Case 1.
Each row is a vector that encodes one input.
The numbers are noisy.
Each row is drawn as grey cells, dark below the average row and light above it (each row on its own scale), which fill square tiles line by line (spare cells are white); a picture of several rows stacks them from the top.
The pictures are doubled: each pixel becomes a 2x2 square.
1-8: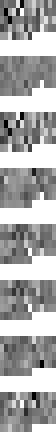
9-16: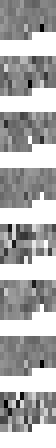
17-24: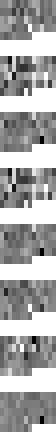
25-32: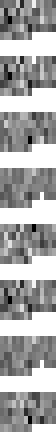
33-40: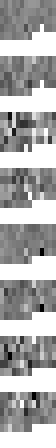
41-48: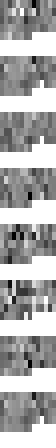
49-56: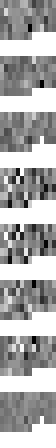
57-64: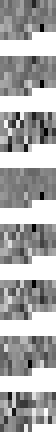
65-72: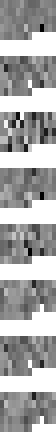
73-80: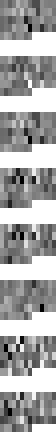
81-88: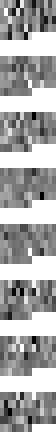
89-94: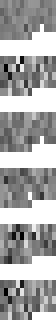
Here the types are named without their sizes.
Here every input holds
either a fixed value, or four true/false values.
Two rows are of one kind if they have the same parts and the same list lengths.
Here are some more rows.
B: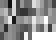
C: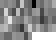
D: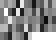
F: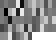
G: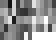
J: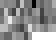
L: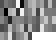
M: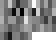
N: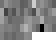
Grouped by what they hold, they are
B, G
C, D, F, J, L, M, N

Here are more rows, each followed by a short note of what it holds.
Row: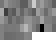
four true/false values
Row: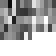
a fixed value
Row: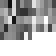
a fixed value
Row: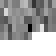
four true/false values
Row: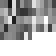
a fixed value
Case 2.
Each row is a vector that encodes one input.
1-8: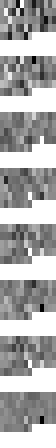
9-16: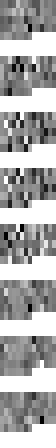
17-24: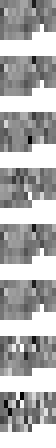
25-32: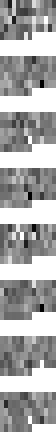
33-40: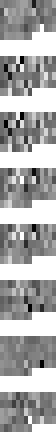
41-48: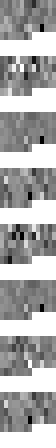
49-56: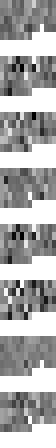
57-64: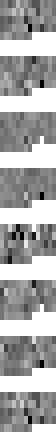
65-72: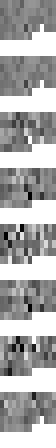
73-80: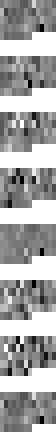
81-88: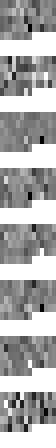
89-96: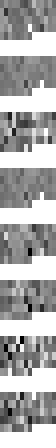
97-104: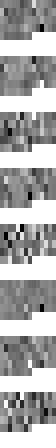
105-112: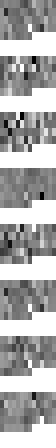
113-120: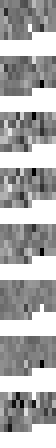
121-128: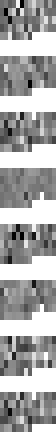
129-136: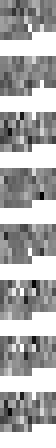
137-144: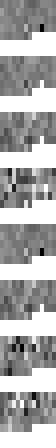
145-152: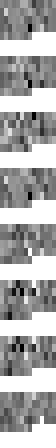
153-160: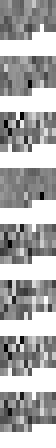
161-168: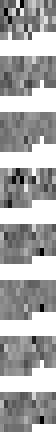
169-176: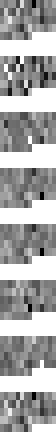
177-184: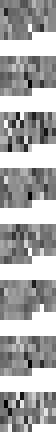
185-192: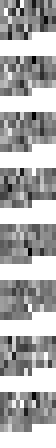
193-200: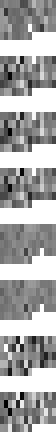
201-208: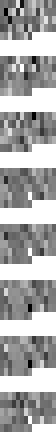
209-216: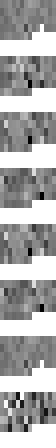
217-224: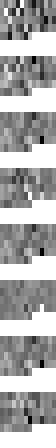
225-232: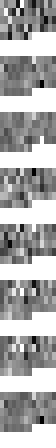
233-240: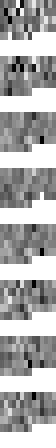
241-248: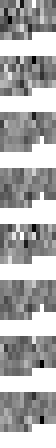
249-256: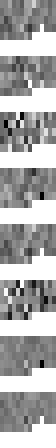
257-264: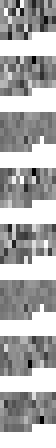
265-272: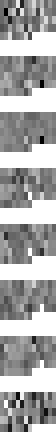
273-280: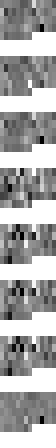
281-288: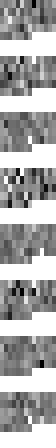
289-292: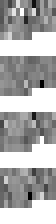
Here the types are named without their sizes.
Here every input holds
either a fixed value, or four true/false values.
